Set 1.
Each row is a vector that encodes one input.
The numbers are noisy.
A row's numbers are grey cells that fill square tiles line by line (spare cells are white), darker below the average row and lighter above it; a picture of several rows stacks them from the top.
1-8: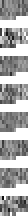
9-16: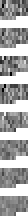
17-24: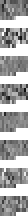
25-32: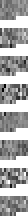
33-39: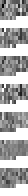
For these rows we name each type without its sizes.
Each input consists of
a point on a line and a true/false value.
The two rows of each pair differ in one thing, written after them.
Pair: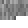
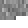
the place on the line
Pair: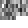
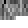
the place on the line
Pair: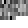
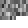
the true/false value
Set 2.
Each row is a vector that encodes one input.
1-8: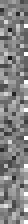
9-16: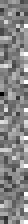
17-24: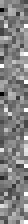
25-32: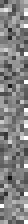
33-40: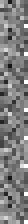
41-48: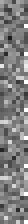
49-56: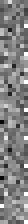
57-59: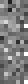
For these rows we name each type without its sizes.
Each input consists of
either a point on a line, or three true/false values.
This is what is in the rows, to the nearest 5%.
About 35% of them hold a point on a line. The rest hold three true/false values.
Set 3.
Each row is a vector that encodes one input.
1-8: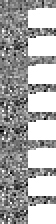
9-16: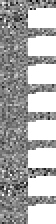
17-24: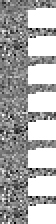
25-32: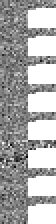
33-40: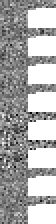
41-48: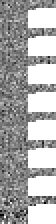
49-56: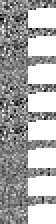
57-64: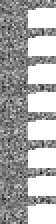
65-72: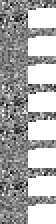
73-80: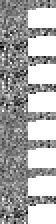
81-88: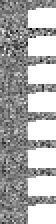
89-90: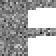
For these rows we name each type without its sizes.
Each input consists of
either a point on a circle, or a point on a line.
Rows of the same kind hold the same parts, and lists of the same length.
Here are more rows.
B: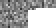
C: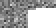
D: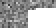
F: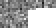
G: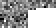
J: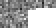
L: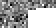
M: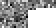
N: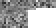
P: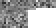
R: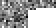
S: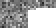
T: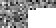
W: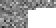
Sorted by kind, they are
B, C, D, F, J, N, P, S, W
G, L, M, R, T

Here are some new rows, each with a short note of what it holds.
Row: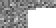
a point on a circle
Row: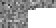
a point on a circle
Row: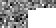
a point on a line
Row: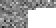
a point on a circle
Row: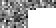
a point on a line
